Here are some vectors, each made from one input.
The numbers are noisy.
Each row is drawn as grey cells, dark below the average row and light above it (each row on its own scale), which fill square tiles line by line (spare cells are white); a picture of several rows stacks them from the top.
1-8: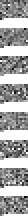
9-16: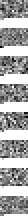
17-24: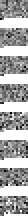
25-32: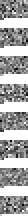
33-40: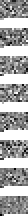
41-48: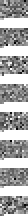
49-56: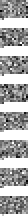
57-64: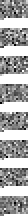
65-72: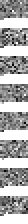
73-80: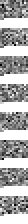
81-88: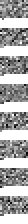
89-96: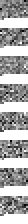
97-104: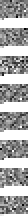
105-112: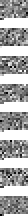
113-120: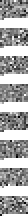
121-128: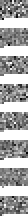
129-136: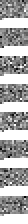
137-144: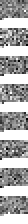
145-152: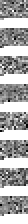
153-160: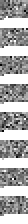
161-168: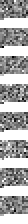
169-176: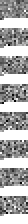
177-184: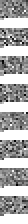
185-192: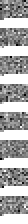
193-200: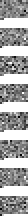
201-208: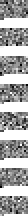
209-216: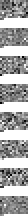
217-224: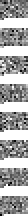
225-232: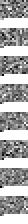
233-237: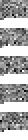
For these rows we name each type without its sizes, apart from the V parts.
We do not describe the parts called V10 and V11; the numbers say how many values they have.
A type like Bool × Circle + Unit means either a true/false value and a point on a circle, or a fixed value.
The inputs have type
(Circle + V10) × Line + V11.
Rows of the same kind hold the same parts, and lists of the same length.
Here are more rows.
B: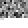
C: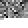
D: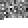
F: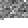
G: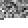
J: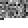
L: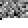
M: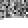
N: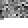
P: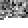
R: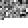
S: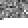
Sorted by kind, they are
B, C, D, F, M
G, J, P, R
L, N, S

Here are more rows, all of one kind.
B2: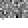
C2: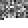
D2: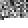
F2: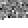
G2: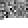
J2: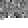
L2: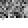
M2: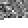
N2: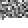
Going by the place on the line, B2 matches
C2 and G2.
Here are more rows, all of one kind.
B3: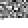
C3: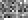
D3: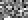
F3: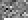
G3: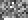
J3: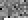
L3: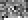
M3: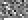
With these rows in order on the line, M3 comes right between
J3 and L3.
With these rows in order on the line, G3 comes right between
B3 and D3.
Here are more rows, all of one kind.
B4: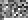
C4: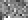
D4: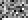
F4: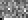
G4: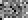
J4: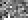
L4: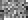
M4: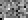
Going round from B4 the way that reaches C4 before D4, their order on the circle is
B4, J4, L4, C4, F4, M4, G4, D4.
